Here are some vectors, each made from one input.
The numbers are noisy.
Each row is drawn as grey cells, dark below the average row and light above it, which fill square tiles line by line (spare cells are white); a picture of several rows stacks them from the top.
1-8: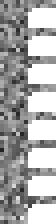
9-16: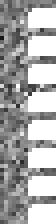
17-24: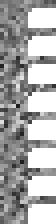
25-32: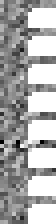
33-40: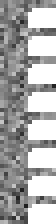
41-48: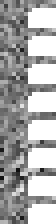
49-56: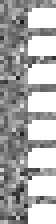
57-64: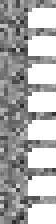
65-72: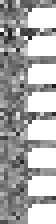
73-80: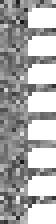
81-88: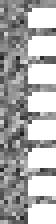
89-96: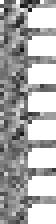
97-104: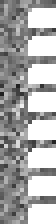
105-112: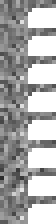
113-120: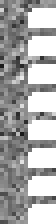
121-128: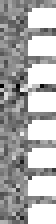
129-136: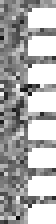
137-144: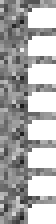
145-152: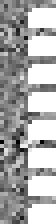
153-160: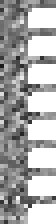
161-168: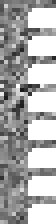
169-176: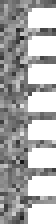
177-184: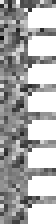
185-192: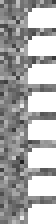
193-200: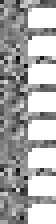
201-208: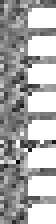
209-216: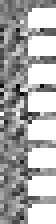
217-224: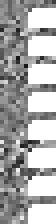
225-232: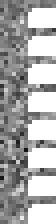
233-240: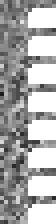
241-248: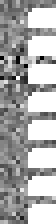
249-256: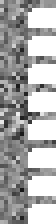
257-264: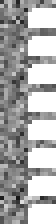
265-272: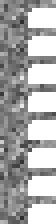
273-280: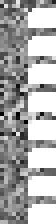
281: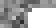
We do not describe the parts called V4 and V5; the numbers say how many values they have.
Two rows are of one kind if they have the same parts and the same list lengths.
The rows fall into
3 kinds.
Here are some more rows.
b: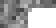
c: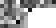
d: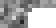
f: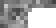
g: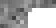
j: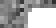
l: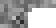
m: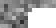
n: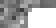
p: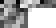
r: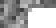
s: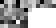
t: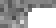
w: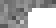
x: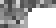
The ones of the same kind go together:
b, c, f, g, n, p, r, t, w, x
d, l, m, s
j

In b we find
a node of a 10-node tree.
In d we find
a true/false value, a value of V4 and a value of V5.
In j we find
a fixed value.
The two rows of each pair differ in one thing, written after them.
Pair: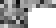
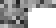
the value of V4
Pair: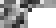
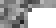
the value of V4
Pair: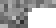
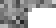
the value of V5
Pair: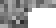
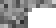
the value of V5
